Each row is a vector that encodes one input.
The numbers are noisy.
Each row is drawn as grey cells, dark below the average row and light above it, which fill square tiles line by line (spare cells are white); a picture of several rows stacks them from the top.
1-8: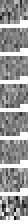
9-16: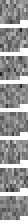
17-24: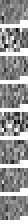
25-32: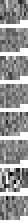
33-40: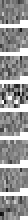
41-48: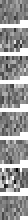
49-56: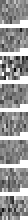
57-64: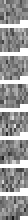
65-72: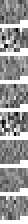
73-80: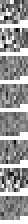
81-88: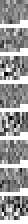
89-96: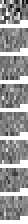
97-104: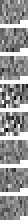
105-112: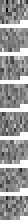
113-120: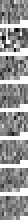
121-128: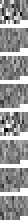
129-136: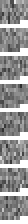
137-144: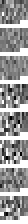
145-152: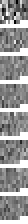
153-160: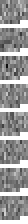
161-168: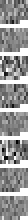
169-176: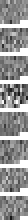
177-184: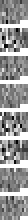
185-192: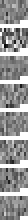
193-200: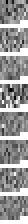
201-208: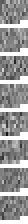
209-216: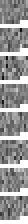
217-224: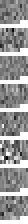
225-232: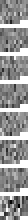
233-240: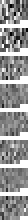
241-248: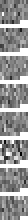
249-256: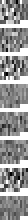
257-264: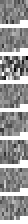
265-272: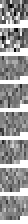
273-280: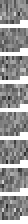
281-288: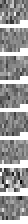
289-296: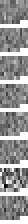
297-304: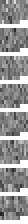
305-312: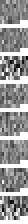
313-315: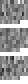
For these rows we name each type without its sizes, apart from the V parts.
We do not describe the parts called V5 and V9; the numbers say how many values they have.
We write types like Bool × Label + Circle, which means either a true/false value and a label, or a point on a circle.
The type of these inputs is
(Bool × Bool × Bool × Bool + Unit) × V5 × V9 + Tree.
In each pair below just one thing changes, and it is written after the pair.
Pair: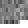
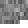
one of the four true/false values
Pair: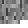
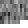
one of the four true/false values
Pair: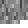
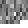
one of the four true/false values
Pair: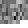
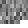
the value of V5
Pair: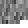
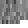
one of the four true/false values
